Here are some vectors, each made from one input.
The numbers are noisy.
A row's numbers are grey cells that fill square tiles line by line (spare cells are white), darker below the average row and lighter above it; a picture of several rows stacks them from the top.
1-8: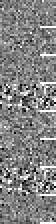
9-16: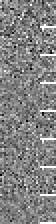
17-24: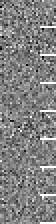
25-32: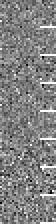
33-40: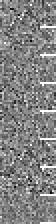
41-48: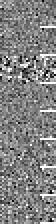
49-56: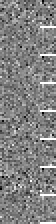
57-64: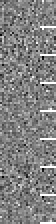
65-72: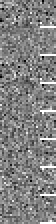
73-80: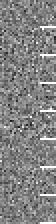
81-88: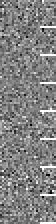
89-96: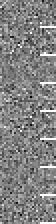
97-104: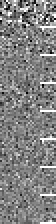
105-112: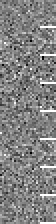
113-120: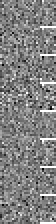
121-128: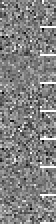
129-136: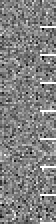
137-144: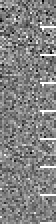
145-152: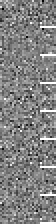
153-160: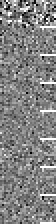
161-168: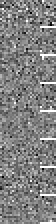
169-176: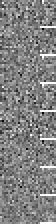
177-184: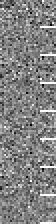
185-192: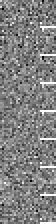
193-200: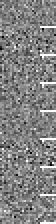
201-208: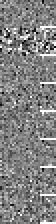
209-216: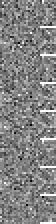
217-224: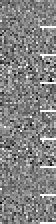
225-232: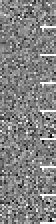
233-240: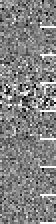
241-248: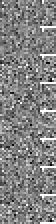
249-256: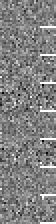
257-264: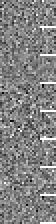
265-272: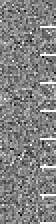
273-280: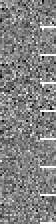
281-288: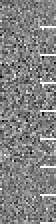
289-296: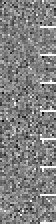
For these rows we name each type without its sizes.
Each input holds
a list of points on a line.
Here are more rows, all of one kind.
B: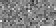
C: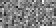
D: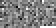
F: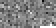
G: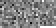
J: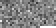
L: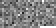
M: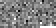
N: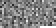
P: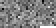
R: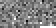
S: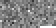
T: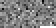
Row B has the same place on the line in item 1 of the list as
J and S.
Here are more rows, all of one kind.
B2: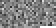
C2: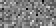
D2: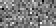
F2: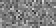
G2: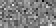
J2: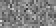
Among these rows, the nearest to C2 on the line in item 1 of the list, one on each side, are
D2 and G2.
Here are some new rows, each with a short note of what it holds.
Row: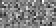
a list of two items
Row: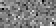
a list of three items
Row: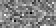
a list of one item
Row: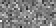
a list of three items
